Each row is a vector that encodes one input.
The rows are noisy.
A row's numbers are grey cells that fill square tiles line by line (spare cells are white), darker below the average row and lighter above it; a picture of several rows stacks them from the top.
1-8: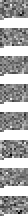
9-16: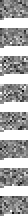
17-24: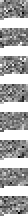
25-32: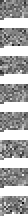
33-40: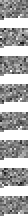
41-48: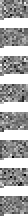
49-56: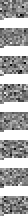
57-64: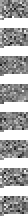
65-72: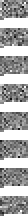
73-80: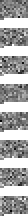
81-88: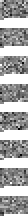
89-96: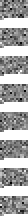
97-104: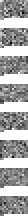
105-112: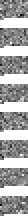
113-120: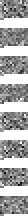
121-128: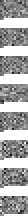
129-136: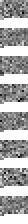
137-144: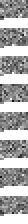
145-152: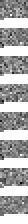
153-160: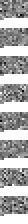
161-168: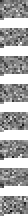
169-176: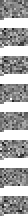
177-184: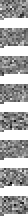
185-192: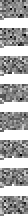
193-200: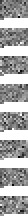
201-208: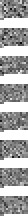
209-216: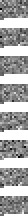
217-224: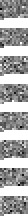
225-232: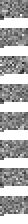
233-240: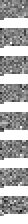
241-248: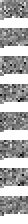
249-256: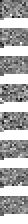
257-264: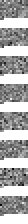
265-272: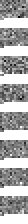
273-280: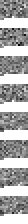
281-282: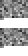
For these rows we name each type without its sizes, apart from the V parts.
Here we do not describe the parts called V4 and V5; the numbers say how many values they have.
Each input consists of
a point on a line and a value of V5, together with either a label and a true/false value, or a value of V4.
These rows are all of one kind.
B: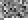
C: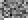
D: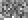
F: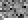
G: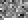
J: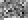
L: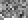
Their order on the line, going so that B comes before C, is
J, B, C, D, L, F, G.
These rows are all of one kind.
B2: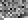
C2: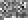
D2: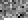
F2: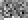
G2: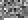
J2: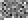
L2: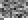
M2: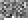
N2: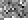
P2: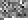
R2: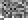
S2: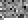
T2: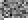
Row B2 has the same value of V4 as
J2, L2, R2 and T2.
